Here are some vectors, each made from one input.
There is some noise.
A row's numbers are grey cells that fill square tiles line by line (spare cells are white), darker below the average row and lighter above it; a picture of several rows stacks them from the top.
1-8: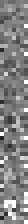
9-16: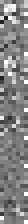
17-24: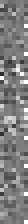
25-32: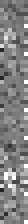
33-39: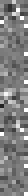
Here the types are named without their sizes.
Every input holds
a point on a line and a true/false value.
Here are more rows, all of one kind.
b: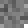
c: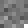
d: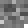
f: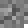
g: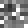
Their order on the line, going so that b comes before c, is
g, b, c, d, f.
